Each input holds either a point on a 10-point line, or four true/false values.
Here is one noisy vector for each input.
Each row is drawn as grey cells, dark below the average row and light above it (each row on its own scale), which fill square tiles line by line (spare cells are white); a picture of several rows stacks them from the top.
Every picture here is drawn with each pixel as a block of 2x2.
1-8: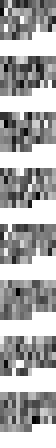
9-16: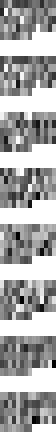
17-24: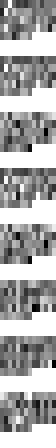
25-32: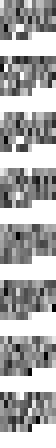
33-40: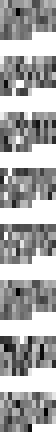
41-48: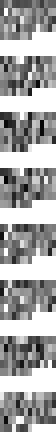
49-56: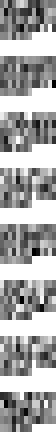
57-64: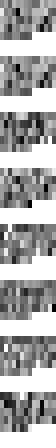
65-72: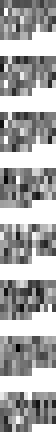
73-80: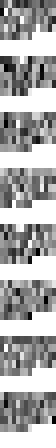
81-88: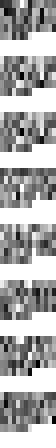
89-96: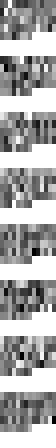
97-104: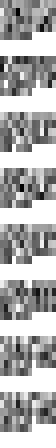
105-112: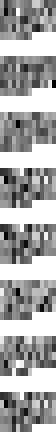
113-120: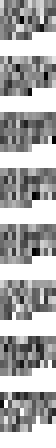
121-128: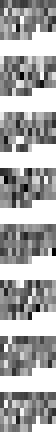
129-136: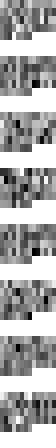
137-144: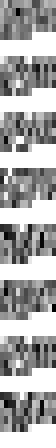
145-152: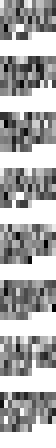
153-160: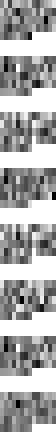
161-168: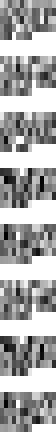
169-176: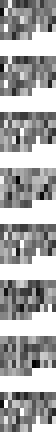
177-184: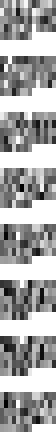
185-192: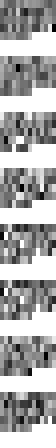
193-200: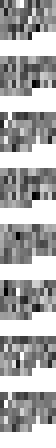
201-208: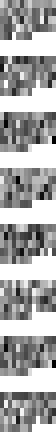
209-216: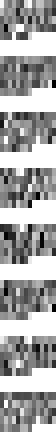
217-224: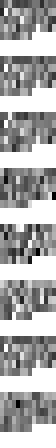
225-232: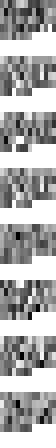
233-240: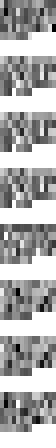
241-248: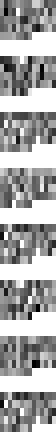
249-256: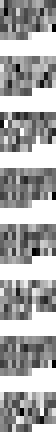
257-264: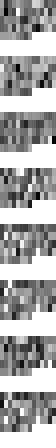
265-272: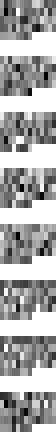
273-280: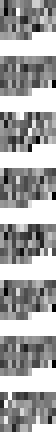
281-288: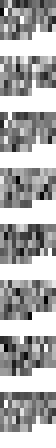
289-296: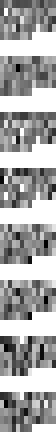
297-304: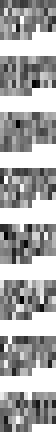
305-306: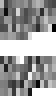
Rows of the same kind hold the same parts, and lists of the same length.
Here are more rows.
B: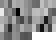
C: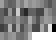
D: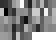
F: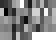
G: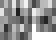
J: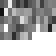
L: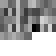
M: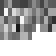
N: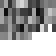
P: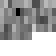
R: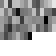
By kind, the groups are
B, C, D, F, G, L, N, P, R
J, M

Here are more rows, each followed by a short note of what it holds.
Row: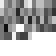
four true/false values
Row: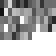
a point on a 10-point line
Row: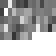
a point on a 10-point line
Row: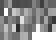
a point on a 10-point line
